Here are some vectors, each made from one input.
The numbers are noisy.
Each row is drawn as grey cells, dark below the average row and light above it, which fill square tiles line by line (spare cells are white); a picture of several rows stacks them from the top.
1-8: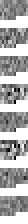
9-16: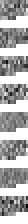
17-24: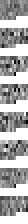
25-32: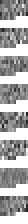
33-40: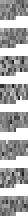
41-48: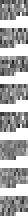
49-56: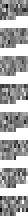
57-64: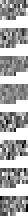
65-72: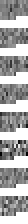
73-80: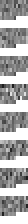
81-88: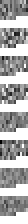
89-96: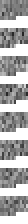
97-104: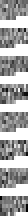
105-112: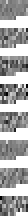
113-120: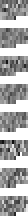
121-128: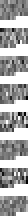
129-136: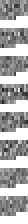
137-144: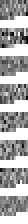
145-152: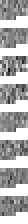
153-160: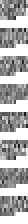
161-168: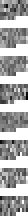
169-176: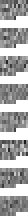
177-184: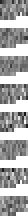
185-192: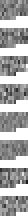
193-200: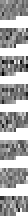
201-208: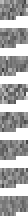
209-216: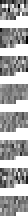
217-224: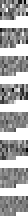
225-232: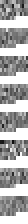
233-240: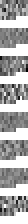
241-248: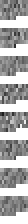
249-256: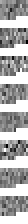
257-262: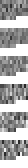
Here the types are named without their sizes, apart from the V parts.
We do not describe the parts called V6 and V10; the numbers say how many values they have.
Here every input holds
either a point on each of two lines and a true/false value, or a value of V6 and a value of V10.
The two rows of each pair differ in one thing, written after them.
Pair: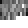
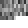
the true/false value
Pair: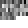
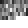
the true/false value
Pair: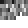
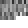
the place on one of the two lines
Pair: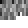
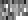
the place on one of the two lines
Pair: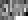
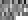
the true/false value
